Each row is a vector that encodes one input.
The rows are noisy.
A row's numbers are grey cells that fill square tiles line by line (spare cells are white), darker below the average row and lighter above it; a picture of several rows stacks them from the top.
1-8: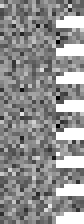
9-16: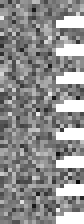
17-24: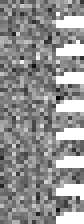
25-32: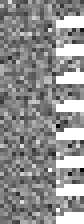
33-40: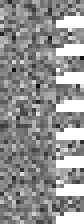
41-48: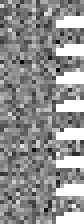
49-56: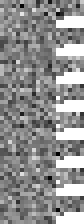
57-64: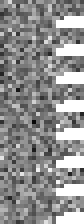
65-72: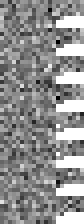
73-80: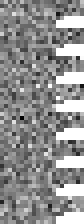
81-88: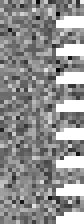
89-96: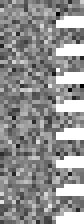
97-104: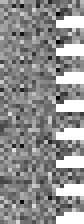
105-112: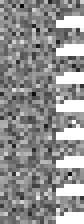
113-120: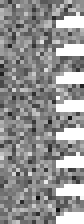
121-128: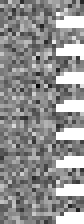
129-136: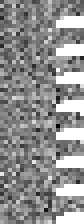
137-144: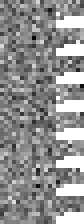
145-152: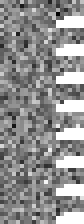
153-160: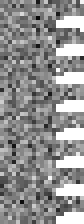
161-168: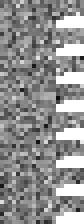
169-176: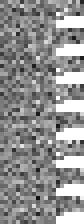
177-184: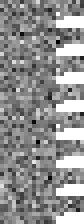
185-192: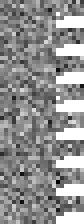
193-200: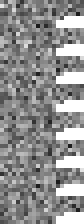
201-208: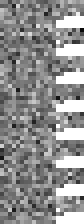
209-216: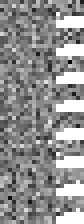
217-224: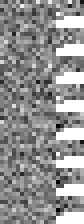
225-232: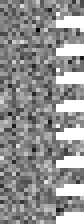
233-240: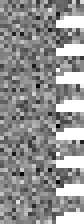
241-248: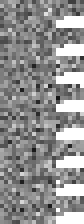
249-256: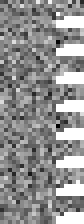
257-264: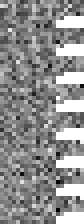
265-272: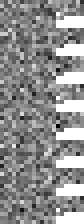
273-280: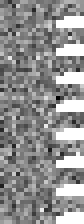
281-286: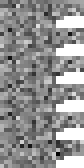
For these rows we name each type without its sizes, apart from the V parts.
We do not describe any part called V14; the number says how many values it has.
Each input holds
a true/false value, together with either a point on a line, or a value of V14.
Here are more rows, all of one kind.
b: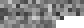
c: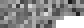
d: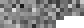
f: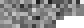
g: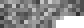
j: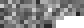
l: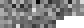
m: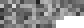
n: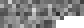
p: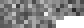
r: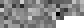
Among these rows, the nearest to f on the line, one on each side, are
j and l.
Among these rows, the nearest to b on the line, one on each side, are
n and r.
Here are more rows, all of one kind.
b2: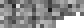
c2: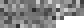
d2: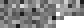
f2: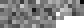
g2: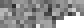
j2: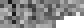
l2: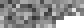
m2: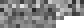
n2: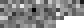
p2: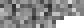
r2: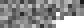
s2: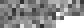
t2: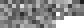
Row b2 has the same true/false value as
g2, j2, l2 and p2.
